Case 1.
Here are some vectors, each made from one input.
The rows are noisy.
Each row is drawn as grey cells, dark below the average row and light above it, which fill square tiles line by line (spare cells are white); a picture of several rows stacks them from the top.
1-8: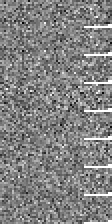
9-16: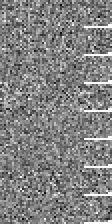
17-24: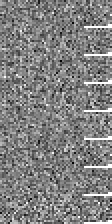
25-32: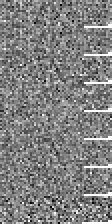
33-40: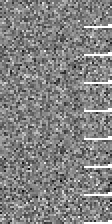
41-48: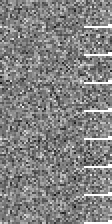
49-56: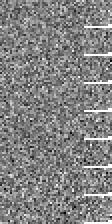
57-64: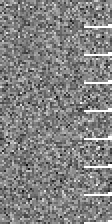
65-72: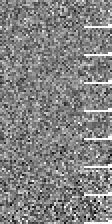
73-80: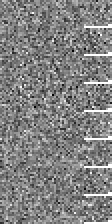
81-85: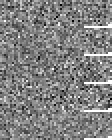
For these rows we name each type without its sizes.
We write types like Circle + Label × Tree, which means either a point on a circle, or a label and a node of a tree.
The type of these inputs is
Circle.
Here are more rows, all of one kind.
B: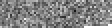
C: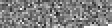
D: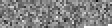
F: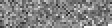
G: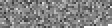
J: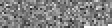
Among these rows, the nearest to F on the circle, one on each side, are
C and J.
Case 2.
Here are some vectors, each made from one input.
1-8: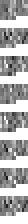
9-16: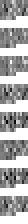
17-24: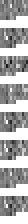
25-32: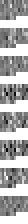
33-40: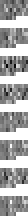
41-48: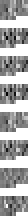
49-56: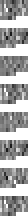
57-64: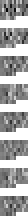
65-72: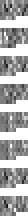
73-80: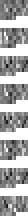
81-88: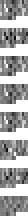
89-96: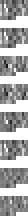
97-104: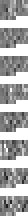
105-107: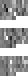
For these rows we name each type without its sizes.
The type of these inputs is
Line.
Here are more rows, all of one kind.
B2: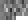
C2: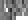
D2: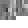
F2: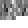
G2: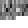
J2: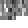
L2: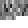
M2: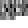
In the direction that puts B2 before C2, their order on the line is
M2, G2, L2, F2, D2, B2, C2, J2.
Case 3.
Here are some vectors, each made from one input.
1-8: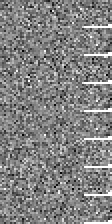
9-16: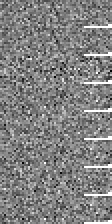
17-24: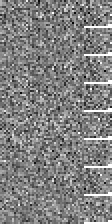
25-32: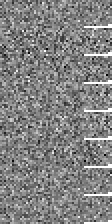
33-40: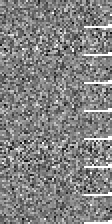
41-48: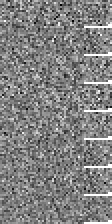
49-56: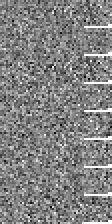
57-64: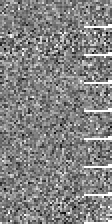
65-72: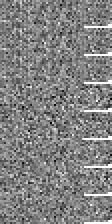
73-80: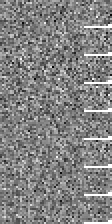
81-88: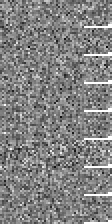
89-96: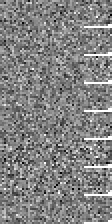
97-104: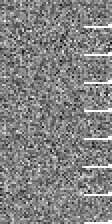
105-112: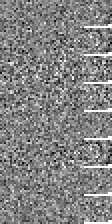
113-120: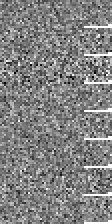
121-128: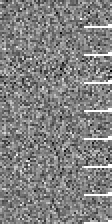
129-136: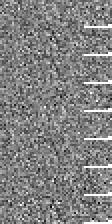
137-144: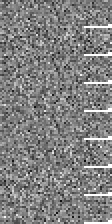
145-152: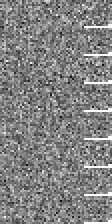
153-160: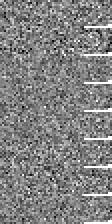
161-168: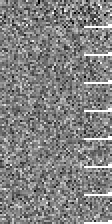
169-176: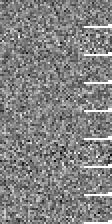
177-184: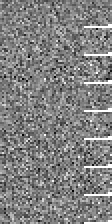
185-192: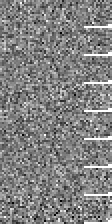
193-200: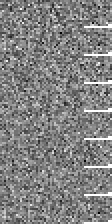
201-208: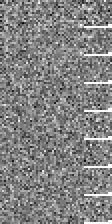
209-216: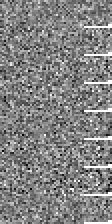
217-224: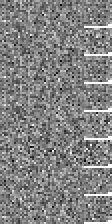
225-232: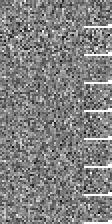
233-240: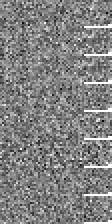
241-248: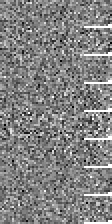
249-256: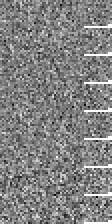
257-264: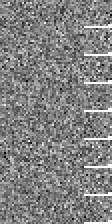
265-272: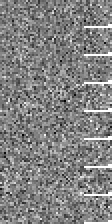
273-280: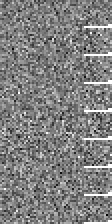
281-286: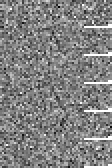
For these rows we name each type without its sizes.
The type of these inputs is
Circle.
